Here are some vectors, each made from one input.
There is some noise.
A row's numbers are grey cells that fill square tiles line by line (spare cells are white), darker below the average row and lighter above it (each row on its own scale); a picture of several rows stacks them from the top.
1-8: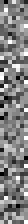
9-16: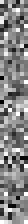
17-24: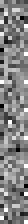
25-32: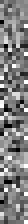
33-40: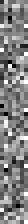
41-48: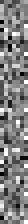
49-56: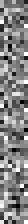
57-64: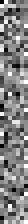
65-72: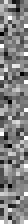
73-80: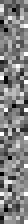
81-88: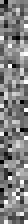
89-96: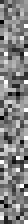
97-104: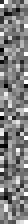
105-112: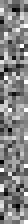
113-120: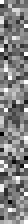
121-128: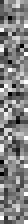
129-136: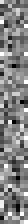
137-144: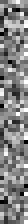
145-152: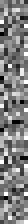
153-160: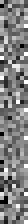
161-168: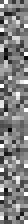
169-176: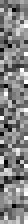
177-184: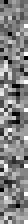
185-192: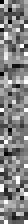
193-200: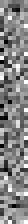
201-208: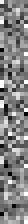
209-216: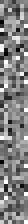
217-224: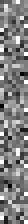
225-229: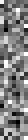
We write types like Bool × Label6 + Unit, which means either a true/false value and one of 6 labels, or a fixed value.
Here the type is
Circle6 × Circle6 + Line3 × Line4.
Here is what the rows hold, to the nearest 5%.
About 50% of them hold a point on each of two 6-point circles. The rest hold a point on a 3-point line and a point on a 4-point line.
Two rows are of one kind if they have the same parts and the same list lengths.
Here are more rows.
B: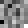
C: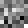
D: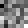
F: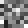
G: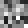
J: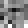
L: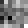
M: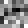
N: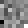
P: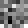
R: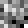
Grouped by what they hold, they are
B, J, L, M, N, P
C, D, F, G, R

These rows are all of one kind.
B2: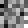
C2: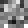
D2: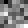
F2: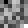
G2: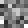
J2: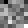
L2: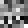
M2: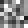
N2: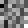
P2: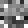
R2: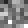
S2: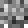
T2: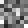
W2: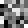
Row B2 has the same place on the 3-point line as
G2, N2, T2 and W2.
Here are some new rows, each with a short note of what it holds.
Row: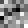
a point on each of two 6-point circles
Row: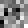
a point on each of two 6-point circles
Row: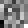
a point on each of two 6-point circles
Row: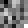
a point on a 3-point line and a point on a 4-point line
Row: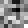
a point on each of two 6-point circles
